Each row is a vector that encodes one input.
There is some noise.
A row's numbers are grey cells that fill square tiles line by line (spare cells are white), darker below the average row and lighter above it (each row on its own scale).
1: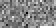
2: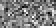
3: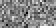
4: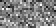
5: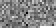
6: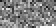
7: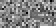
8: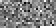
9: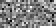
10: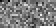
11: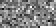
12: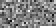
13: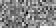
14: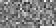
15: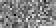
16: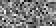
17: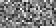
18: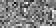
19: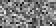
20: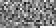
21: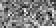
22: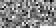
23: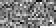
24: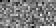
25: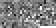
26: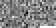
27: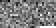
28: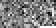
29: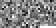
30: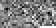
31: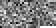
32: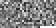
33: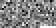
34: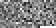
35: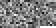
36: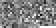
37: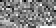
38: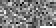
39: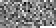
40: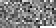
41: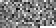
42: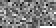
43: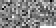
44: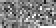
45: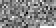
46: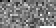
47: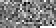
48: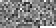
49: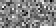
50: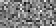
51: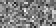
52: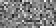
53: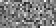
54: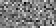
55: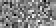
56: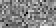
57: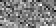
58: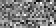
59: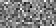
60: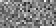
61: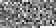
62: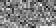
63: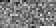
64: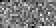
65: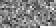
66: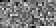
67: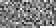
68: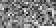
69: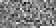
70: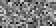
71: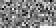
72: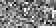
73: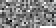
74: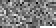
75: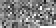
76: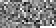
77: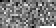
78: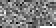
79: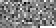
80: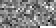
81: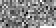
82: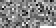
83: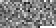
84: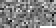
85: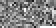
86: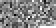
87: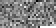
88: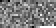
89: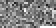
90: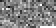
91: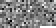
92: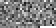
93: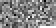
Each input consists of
a point on a 13-point line.
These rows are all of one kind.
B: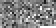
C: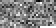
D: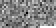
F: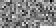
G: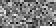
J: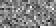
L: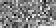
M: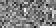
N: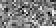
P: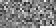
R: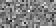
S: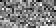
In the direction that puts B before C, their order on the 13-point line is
J, R, F, D, L, B, N, M, G, S, C, P.
